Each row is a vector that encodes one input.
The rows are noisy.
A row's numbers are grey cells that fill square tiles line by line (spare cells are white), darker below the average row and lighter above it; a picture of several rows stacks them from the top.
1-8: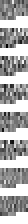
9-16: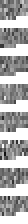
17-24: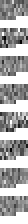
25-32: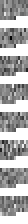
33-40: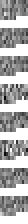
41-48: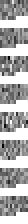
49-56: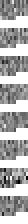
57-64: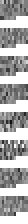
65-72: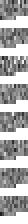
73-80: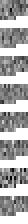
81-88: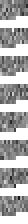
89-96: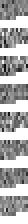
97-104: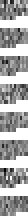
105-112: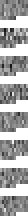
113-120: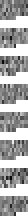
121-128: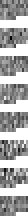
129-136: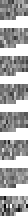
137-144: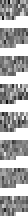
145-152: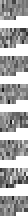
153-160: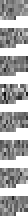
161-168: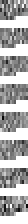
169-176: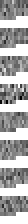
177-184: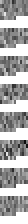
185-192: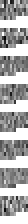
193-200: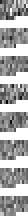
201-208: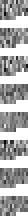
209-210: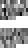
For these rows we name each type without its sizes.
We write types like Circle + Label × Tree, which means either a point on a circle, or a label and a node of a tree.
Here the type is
Label + Line × (Tree + Unit).
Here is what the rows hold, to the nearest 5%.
About 20% of them hold a label. The rest hold a point on a line, together with either a fixed value, or a node of a tree.
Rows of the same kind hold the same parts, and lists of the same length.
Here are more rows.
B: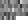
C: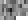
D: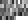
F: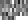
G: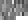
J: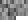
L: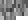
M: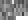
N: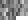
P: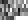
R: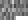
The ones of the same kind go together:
B, C, J, N
D, P
F, G, L, M, R

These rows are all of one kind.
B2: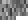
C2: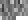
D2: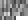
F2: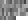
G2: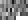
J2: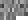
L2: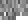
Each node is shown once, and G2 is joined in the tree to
D2 and J2.
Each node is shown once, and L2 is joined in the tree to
F2 and J2.
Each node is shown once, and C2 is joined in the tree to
B2.
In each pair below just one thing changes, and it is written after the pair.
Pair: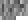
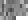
the node of the tree
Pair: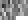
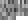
the node of the tree
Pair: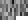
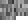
the node of the tree
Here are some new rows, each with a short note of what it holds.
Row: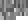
a point on a line
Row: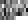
a label
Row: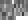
a point on a line
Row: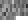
a point on a line
